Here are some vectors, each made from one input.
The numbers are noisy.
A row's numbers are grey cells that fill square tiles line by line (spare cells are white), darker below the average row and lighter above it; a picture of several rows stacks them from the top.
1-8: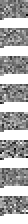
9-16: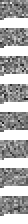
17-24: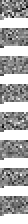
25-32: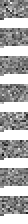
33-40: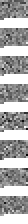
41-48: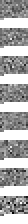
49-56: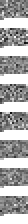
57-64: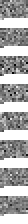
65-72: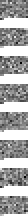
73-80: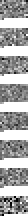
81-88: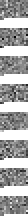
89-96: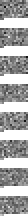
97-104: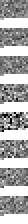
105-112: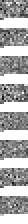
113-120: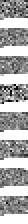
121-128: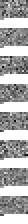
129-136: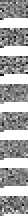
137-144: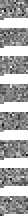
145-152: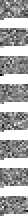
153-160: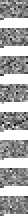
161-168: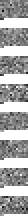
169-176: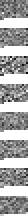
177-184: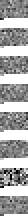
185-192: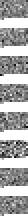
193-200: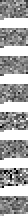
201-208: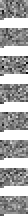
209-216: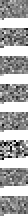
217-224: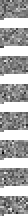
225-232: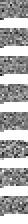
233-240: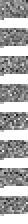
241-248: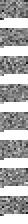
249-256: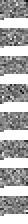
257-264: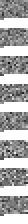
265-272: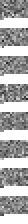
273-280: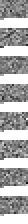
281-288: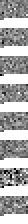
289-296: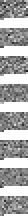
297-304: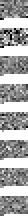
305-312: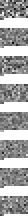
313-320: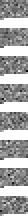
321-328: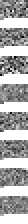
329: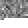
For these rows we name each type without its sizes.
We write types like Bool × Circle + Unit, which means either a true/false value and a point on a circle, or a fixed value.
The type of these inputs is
Bool × Circle × (Tree + Unit) + Unit.
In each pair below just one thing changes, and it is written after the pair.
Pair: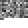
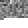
the node of the tree
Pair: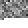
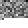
the true/false value
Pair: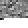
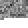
the true/false value
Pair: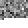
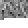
the node of the tree
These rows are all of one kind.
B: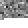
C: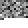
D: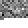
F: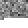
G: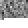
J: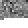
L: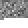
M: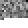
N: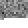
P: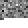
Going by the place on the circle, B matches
D, G and N.
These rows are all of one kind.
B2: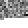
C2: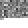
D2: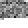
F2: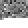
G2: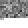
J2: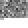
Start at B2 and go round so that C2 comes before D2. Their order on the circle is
B2, C2, J2, D2, G2, F2.
